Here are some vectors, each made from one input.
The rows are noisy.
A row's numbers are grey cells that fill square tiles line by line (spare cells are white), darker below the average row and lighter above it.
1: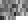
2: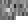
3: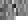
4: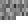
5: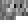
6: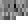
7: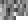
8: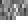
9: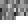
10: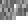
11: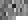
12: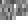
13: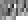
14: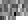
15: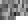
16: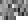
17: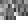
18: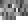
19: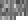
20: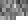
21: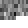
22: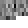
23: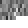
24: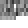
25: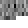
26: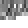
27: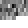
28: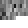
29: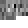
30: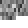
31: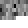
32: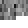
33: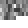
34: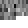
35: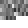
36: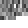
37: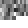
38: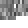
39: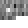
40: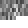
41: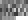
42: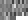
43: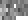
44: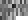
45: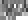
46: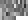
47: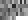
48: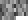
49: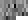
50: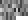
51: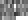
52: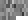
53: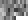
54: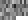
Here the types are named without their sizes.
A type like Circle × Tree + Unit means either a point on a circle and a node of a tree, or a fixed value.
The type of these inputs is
Bool × Line × Line.
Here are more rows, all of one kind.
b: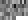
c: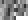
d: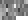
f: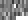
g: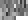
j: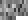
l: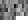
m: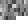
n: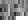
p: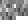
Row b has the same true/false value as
l and n.
